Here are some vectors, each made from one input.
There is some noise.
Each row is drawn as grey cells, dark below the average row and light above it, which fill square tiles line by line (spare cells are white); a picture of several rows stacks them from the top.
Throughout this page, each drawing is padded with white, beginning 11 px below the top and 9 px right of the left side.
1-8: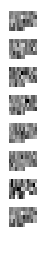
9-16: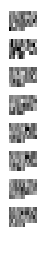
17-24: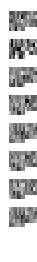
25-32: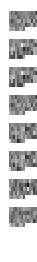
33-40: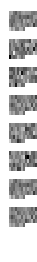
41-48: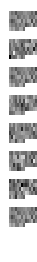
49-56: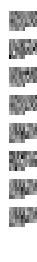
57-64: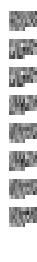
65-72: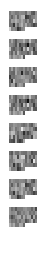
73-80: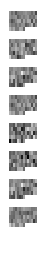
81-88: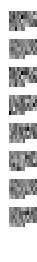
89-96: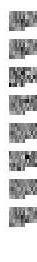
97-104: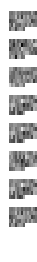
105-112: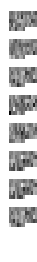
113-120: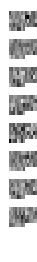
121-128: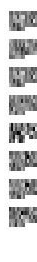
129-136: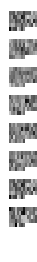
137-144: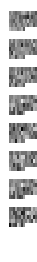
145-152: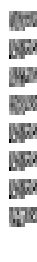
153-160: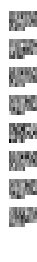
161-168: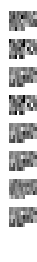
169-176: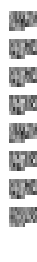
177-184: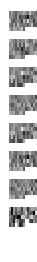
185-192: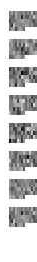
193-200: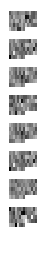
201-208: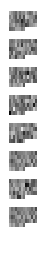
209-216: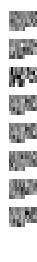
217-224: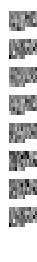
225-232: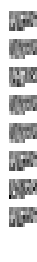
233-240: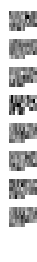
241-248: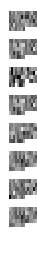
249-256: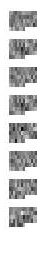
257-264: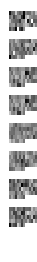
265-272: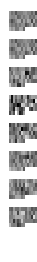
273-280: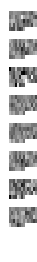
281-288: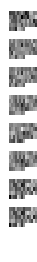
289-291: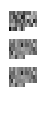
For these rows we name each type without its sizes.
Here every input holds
a list of points on a line.
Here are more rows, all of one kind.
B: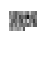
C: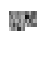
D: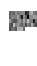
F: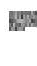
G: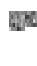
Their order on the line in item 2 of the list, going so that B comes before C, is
D, B, C, G, F.
